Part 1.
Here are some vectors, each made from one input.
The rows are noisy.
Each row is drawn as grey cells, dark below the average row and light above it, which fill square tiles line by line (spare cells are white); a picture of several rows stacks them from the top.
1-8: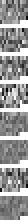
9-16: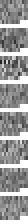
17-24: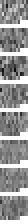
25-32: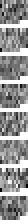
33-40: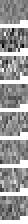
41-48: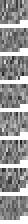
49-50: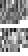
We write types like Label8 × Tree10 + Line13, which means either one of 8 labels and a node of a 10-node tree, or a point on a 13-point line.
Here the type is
Bool × Bool × Bool × Bool.
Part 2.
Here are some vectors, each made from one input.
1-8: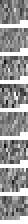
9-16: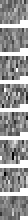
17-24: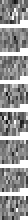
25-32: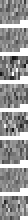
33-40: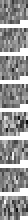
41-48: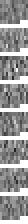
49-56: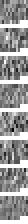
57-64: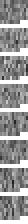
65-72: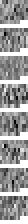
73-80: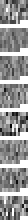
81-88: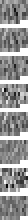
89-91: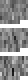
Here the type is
Tree7.
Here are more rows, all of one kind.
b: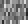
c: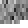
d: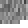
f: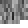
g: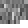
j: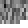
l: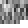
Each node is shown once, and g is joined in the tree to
c, f and j.
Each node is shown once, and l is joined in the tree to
c.
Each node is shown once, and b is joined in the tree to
f.
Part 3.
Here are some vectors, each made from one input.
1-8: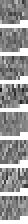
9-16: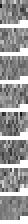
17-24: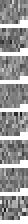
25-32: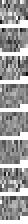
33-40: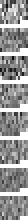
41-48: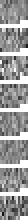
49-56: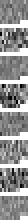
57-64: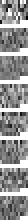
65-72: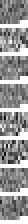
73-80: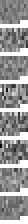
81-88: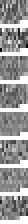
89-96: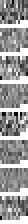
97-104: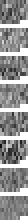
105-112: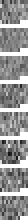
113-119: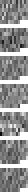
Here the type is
Bool × Bool × Bool × Bool.
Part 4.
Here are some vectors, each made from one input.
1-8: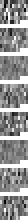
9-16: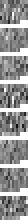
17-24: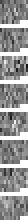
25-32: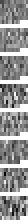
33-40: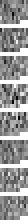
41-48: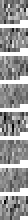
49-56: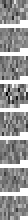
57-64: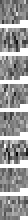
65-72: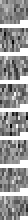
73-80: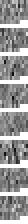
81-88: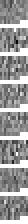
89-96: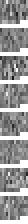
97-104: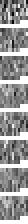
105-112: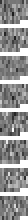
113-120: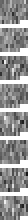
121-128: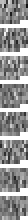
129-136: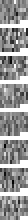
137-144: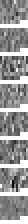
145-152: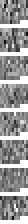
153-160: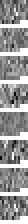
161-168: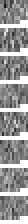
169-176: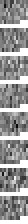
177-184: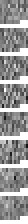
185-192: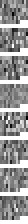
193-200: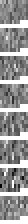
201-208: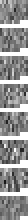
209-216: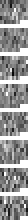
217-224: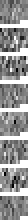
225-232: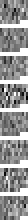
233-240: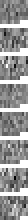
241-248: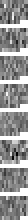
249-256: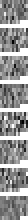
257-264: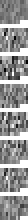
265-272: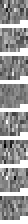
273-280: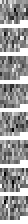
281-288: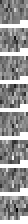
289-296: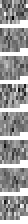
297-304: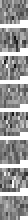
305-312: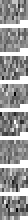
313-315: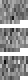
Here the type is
Tree8.
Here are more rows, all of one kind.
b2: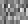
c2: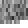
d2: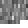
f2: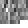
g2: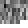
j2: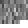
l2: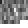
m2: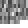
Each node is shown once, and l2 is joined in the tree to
d2 and j2.
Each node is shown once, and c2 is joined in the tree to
d2 and f2.
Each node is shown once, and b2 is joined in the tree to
m2.
